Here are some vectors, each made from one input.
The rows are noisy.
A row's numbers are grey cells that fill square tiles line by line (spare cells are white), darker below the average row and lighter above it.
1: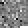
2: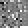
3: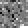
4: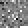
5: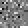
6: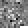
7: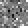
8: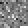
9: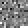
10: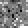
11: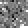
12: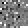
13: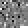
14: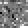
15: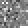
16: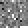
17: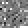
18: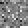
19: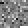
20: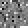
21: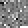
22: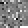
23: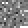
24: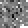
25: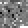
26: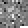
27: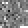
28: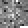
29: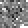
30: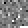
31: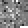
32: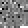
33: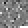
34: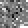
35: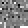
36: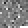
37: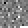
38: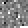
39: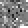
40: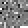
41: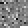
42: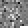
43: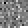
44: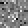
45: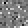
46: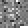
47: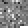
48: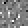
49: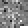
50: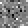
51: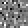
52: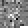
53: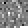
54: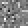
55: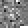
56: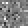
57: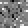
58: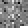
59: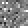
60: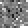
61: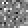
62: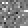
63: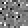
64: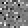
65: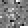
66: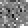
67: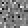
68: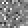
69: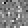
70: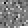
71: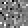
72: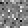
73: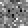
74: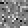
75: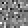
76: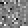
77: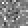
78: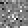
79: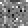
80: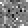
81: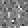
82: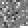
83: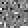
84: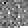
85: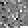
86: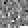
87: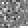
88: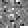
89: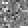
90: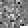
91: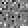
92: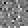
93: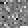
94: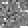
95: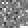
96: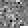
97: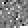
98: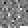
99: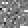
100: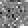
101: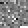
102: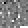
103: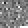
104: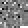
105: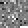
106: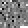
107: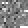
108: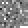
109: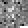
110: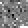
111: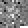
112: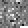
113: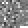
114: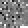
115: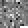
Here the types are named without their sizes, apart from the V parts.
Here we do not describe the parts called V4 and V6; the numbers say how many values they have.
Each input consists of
a point on a line, a true/false value, a value of V4 and a value of V6.
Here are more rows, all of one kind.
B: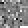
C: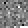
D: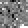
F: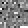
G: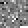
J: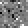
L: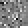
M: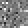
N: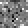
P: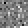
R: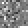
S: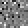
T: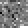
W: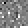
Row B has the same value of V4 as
D, J, M and S.
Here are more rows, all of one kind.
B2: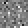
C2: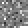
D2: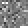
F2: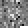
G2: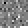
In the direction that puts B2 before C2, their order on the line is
D2, G2, F2, B2, C2.
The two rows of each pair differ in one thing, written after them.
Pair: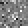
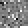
the true/false value
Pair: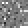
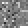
the place on the line
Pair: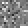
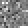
the value of V4
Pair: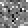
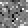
the true/false value
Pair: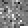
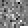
the true/false value
